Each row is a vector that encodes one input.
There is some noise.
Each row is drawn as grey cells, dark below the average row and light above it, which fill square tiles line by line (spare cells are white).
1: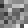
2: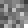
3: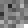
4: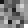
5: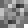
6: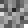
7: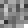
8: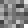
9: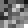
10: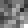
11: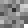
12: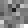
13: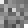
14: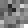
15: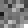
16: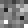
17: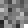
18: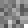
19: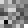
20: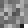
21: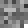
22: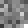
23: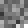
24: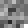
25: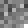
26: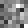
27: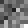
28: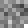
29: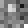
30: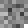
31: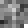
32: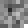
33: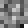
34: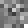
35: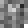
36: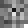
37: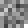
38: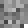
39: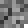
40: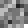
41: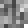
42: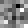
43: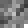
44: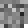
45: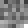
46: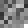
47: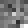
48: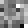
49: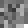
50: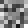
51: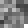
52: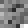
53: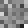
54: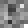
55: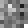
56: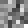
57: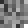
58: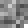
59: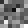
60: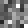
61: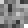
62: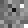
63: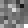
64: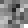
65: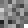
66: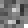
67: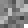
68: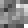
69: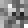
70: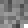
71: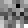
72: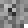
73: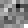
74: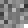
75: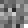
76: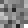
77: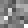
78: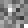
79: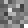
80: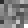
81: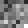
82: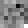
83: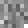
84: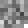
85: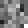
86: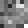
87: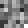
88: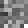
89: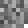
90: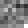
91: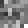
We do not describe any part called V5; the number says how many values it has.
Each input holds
a node of a 9-node tree, four true/false values and a value of V5.
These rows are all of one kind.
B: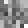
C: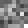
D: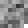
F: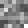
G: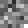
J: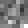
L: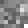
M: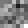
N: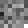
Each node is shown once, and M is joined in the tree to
D and F.
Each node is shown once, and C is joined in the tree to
L.
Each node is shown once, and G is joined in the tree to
J and L.
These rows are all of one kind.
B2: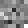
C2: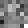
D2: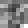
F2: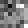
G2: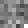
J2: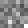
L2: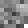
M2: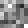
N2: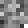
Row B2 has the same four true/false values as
G2, M2 and N2.
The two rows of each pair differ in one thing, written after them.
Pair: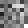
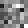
the value of V5
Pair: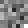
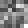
one of the four true/false values
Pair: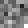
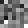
the node of the tree
